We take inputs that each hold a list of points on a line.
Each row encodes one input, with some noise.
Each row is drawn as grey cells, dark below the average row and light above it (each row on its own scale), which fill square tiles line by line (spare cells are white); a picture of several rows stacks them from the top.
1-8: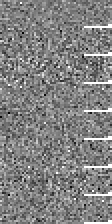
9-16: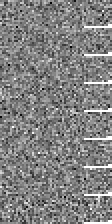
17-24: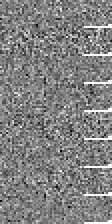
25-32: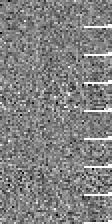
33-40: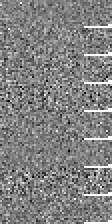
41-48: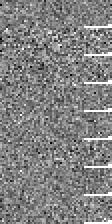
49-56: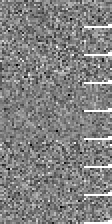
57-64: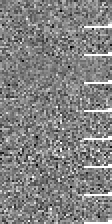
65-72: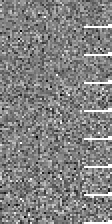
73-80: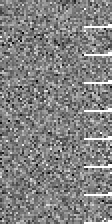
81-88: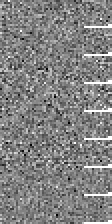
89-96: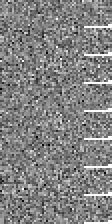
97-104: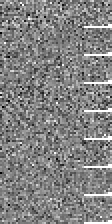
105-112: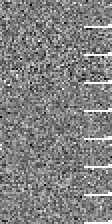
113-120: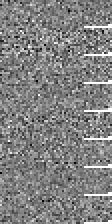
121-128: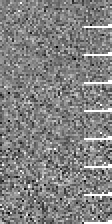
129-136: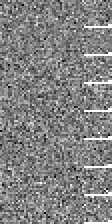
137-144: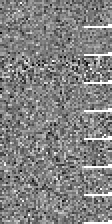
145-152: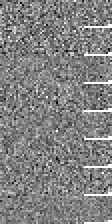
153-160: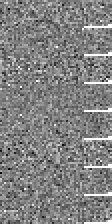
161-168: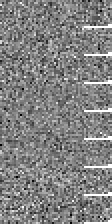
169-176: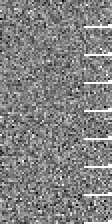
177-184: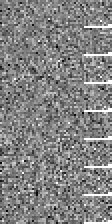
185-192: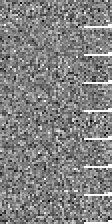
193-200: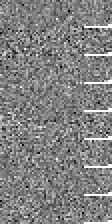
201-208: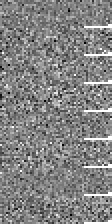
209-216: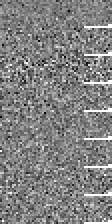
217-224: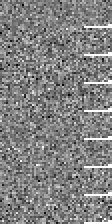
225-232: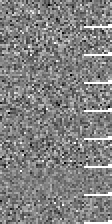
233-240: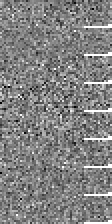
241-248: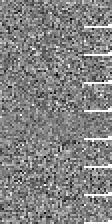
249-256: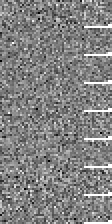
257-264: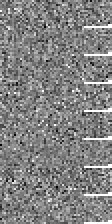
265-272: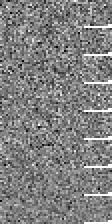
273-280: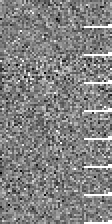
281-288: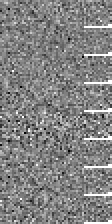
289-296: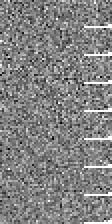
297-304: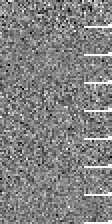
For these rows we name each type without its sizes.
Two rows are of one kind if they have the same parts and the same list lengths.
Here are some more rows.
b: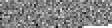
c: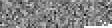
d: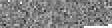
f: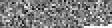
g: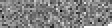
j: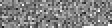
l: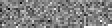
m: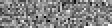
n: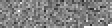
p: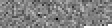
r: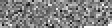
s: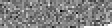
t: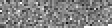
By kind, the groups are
b, c, j, l, m
d, g, r
f
n, p, s, t

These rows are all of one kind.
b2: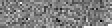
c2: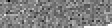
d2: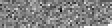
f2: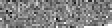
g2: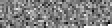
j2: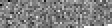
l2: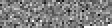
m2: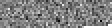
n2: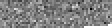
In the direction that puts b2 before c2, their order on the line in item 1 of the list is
g2, m2, b2, f2, n2, d2, c2, l2, j2.
